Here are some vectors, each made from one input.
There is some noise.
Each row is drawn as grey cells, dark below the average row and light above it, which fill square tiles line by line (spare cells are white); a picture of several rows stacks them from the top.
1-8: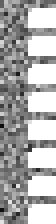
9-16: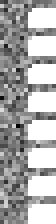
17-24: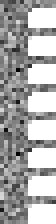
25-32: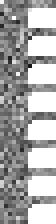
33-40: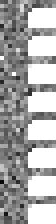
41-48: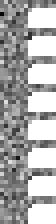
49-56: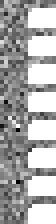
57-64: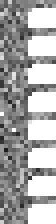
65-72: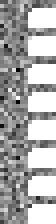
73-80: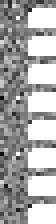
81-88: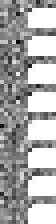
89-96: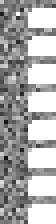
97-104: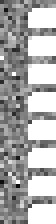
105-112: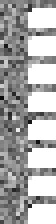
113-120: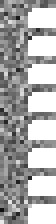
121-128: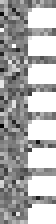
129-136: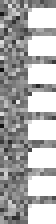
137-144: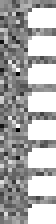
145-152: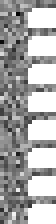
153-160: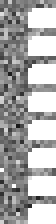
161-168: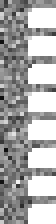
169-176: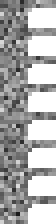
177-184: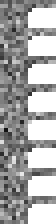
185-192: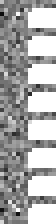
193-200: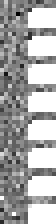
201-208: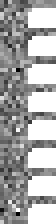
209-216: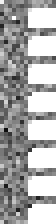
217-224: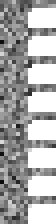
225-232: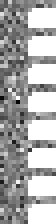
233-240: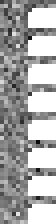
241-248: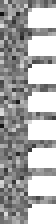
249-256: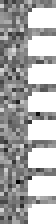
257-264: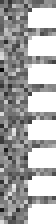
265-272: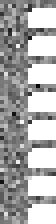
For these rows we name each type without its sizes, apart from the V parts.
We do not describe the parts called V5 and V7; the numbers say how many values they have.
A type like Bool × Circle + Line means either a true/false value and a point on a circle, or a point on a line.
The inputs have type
Bool × V7 + (Circle + Unit) × V5.
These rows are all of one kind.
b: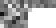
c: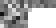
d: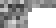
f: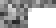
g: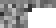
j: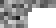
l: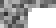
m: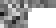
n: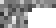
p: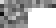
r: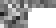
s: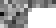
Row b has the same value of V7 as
c, m, p and r.
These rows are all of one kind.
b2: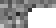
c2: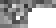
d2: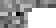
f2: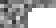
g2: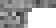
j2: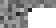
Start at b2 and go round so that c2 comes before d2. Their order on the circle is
b2, f2, c2, g2, d2, j2.
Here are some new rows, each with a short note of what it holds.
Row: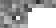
a point on a circle and a value of V5
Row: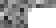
a value of V5
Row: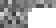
a value of V5
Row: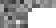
a point on a circle and a value of V5
